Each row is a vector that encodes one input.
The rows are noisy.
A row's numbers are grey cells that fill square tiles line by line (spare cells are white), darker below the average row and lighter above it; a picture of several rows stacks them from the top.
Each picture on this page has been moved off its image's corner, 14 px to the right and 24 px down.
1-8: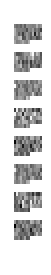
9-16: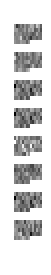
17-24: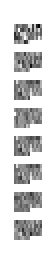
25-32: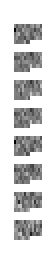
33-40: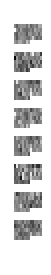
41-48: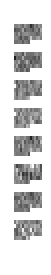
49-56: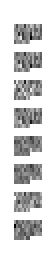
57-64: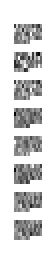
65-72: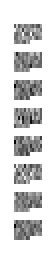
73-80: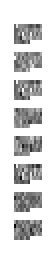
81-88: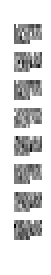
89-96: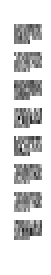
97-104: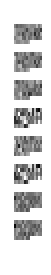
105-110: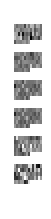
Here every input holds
a list of up to two points on a 14-point line.
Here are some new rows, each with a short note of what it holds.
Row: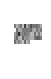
a list of two items
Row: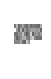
a list of two items
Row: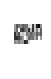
the empty list
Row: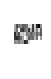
the empty list
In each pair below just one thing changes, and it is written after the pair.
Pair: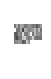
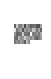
the place on the 14-point line in item 2 of the list
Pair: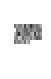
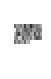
the place on the 14-point line in item 2 of the list
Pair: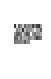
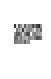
the place on the 14-point line in item 2 of the list
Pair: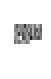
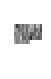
the place on the 14-point line in item 2 of the list
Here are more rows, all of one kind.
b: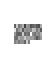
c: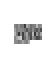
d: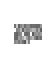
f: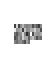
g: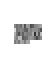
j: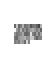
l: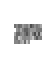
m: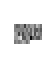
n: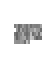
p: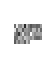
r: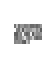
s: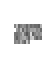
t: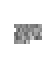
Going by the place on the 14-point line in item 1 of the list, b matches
d, p and r.
